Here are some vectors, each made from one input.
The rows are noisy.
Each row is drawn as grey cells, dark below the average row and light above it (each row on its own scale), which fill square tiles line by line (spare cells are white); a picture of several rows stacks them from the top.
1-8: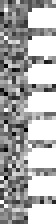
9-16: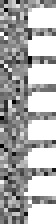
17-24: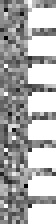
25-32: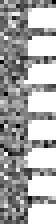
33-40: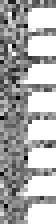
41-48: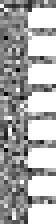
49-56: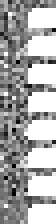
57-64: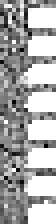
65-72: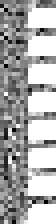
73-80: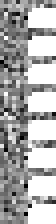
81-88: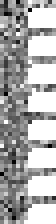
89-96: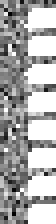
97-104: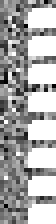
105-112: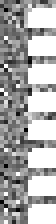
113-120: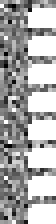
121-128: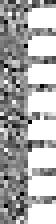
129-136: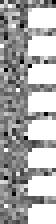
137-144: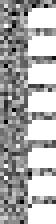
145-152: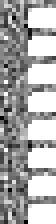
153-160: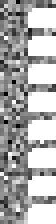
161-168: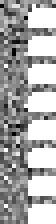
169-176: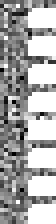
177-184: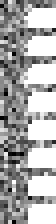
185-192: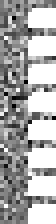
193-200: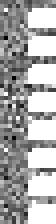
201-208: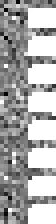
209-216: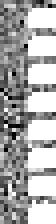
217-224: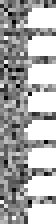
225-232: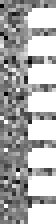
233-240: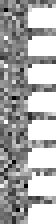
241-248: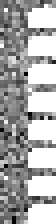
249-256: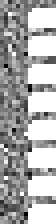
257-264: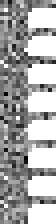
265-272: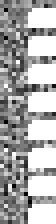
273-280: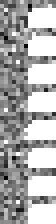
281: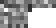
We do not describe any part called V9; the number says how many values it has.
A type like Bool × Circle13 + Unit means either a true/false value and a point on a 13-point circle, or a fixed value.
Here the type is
(Bool × V9 + Line7) × Label7 + Label5.
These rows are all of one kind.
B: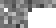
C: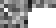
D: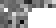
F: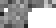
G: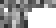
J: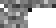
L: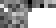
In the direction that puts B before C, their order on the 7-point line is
D, L, B, J, C, G, F.
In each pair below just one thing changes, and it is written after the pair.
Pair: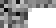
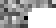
the true/false value
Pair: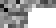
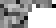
the true/false value
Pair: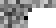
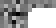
the true/false value
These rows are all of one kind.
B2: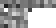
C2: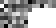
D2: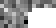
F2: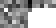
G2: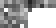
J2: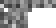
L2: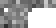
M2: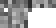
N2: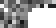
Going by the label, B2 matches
G2, L2 and M2.
